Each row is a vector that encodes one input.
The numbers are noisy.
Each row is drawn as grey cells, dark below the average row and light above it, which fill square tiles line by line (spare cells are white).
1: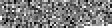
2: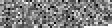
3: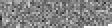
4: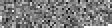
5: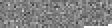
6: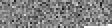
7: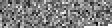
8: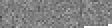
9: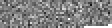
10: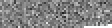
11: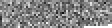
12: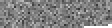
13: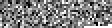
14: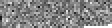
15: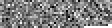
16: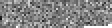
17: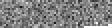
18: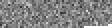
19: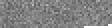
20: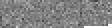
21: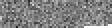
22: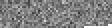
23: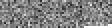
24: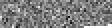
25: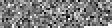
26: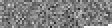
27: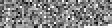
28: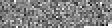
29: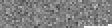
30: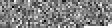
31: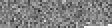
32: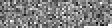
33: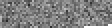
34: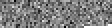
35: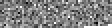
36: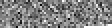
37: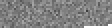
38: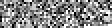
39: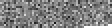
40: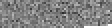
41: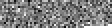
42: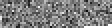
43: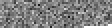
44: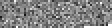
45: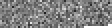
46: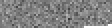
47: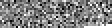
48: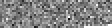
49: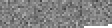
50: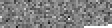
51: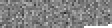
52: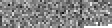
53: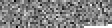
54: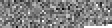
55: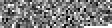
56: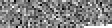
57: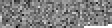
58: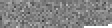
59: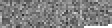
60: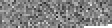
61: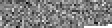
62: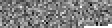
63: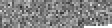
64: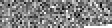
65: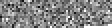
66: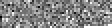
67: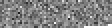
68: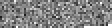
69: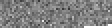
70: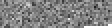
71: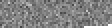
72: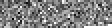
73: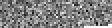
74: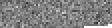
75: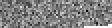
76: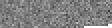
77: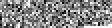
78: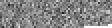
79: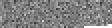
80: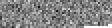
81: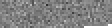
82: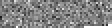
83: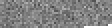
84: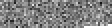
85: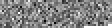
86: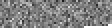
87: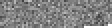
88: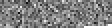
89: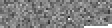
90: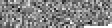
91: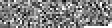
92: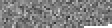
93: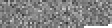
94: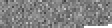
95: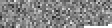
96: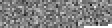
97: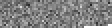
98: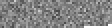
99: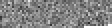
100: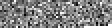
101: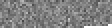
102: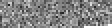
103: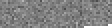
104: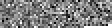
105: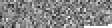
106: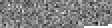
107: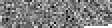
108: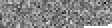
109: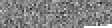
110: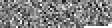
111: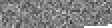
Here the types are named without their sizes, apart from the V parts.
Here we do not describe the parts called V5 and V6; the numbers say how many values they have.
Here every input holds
a value of V6, together with either a point on a line, or a true/false value and a value of V5.
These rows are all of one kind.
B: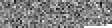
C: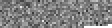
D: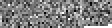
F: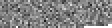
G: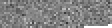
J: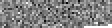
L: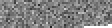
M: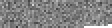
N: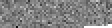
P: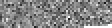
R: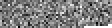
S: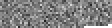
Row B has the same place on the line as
D, F, G and L.
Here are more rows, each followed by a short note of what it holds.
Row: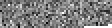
a true/false value, a value of V5 and a value of V6
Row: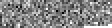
a point on a line and a value of V6
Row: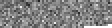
a point on a line and a value of V6
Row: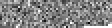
a point on a line and a value of V6
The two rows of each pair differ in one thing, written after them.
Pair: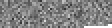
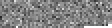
the true/false value
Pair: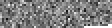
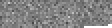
the true/false value
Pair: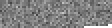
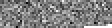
the value of V6
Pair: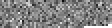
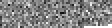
the true/false value
